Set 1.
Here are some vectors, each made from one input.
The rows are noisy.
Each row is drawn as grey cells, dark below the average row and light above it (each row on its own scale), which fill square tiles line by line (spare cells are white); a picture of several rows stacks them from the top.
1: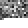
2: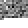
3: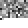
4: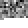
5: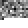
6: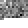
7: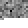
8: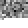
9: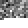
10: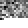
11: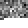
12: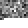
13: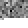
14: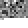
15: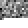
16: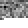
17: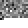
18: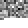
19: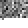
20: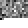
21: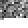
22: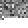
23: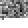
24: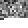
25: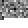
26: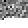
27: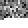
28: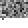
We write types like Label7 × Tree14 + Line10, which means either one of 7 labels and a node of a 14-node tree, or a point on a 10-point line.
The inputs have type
Label6.
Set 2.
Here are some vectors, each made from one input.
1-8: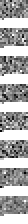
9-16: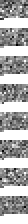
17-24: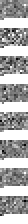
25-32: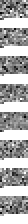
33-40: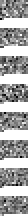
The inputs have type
Bool × Bool × Bool + Unit.
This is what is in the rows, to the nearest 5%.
About 10% of them hold a fixed value. The rest hold three true/false values.
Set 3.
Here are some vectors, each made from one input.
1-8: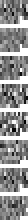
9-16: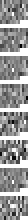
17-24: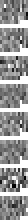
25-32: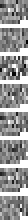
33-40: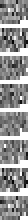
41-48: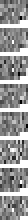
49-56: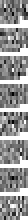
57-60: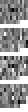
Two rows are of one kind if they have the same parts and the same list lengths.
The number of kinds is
2.
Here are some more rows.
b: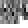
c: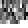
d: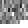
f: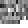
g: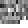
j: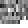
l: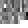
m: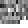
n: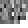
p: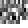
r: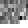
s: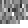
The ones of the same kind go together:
b, c, d, l, n, p, r, s
f, g, j, m

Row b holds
four true/false values.
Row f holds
a fixed value.
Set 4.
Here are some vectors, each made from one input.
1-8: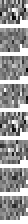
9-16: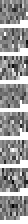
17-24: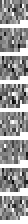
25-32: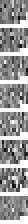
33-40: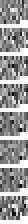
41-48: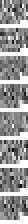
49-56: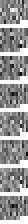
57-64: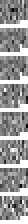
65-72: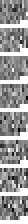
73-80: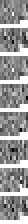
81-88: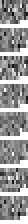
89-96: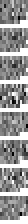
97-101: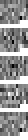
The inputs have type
Bool × Bool × Bool × Bool + Unit.
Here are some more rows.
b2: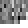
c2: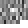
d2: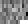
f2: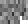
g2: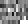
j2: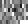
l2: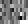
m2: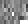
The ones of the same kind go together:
b2, c2, d2, f2, j2, l2, m2
g2

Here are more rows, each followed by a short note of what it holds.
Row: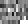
a fixed value
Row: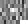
four true/false values
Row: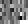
four true/false values
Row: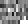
a fixed value
